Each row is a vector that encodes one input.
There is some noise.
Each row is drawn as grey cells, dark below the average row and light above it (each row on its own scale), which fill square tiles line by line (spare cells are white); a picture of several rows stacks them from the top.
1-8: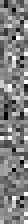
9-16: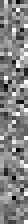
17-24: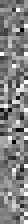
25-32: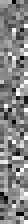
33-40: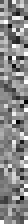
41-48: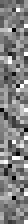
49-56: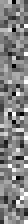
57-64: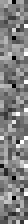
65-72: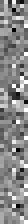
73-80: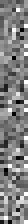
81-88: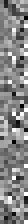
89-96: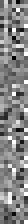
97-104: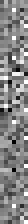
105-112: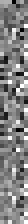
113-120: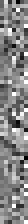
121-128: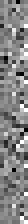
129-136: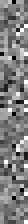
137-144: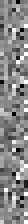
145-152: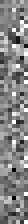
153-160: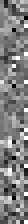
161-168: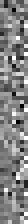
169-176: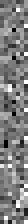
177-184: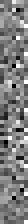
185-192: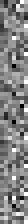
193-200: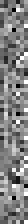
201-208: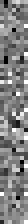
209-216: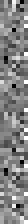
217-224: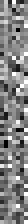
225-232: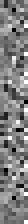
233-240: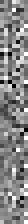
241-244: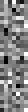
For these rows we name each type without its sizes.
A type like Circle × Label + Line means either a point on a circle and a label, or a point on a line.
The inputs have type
Bool × Bool × Bool × Bool × Bool + Line.
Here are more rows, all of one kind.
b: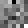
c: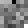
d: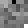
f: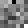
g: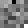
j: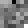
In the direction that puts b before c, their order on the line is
b, f, g, d, j, c.
